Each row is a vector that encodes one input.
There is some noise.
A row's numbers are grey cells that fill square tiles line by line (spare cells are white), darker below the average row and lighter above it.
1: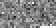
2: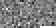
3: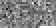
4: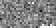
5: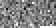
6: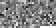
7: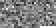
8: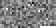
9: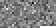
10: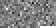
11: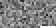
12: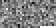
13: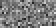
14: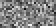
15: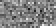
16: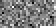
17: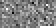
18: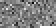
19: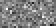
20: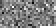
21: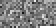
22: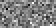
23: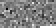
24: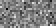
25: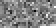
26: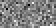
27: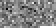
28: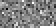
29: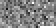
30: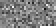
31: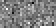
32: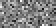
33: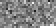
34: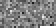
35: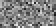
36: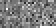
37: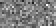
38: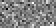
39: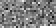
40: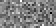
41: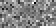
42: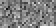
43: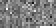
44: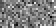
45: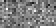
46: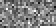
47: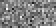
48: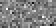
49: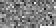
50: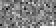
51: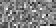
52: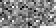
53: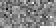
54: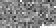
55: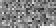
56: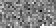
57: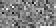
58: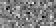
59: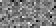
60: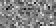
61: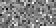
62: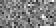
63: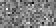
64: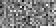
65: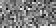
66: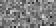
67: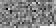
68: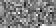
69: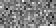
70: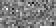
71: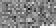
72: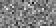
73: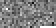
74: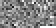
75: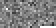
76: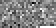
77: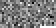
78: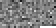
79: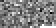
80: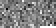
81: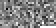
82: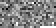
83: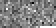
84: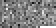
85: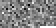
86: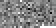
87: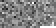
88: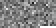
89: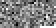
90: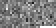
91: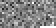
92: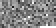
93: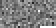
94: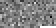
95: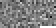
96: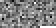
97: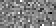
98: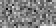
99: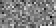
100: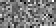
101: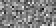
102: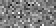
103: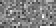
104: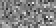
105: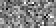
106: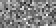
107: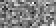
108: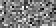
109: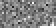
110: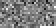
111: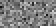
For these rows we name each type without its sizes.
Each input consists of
a point on a line, together with either a point on a line, or a node of a tree.
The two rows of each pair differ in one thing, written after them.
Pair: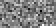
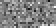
the place on the line
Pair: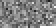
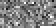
the place on the line
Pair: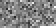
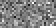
the place on the line
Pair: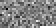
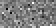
the place on the line
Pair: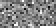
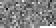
the place on the line
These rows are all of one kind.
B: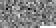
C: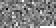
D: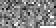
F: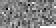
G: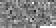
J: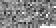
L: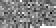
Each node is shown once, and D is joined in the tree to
B and G.
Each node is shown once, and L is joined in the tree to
J.
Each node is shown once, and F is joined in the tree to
C and G.
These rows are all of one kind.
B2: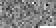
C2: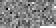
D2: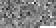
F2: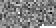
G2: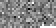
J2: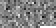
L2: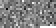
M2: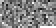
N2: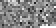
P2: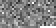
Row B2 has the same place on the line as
D2, F2, L2 and P2.
